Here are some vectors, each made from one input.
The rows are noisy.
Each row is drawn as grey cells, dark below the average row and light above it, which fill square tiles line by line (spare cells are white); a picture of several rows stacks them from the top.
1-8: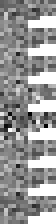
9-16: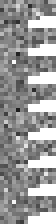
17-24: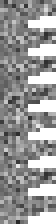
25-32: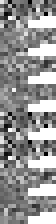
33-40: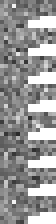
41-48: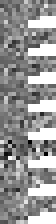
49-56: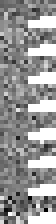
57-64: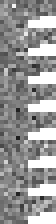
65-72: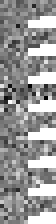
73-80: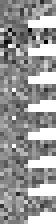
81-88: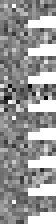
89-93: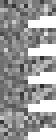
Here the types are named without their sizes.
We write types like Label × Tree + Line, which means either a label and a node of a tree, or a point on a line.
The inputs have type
Bool × Label + Unit.
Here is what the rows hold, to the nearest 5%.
About 10% of them hold a fixed value. The rest hold a label and a true/false value.
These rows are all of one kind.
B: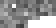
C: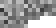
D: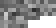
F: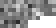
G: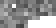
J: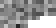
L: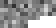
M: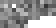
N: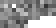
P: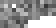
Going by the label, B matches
G, M, N and P.
